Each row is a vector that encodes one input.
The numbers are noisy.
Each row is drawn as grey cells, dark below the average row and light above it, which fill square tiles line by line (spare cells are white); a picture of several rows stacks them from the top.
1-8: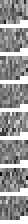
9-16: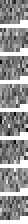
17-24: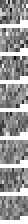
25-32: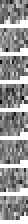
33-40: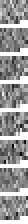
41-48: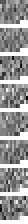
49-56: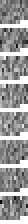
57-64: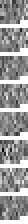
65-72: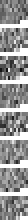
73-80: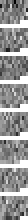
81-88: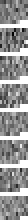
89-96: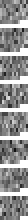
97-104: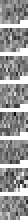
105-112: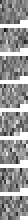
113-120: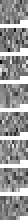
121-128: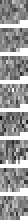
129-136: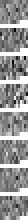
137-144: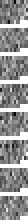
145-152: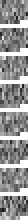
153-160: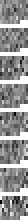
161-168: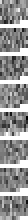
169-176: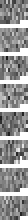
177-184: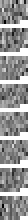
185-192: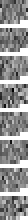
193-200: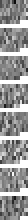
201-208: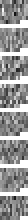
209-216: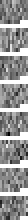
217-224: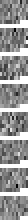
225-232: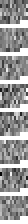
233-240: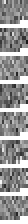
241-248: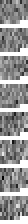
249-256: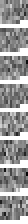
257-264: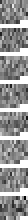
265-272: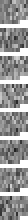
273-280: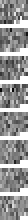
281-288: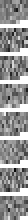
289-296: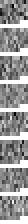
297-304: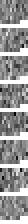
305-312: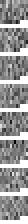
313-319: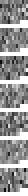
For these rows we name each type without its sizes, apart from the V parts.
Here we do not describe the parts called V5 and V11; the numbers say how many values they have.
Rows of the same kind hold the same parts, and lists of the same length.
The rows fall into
3 kinds.
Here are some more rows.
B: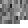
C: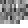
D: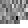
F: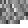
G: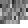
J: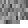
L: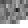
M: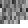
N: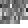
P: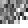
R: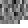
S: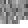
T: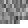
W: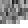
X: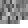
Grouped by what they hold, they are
B, C, D, F, J, L, S, T, X
G, M, N, R
P, W

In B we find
four true/false values and a value of V5.
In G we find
a value of V11.
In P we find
a point on a line.
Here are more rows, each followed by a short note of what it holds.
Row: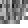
a value of V11
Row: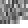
a point on a line
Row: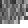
a value of V11
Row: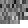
a value of V11
